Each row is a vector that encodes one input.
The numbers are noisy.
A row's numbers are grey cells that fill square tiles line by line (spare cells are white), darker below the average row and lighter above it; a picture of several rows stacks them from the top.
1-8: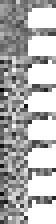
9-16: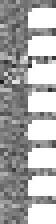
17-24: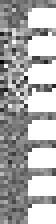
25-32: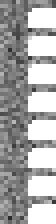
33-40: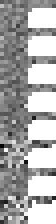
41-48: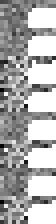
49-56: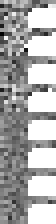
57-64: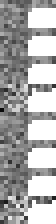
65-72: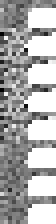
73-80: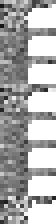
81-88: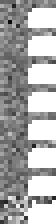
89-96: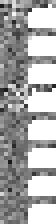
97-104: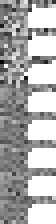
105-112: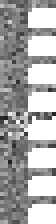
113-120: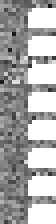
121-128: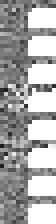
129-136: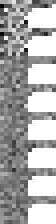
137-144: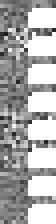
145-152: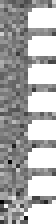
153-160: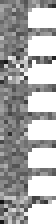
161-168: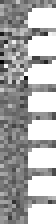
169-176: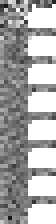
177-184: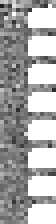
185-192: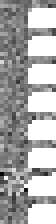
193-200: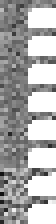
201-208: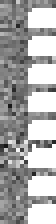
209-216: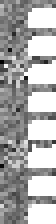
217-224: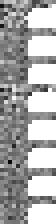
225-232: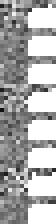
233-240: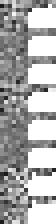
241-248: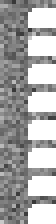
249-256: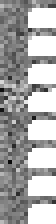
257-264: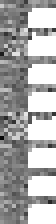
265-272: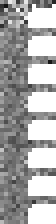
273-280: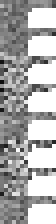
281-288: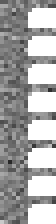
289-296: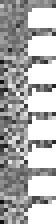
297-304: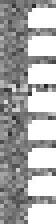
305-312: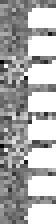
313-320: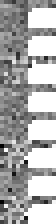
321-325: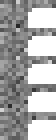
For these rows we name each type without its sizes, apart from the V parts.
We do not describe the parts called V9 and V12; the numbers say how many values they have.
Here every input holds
either a point on a line and a true/false value, or a value of V9 and a value of V12.
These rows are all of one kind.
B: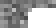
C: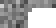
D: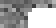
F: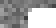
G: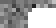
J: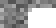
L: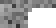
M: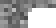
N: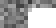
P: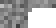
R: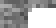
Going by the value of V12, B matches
F, L, M and R.
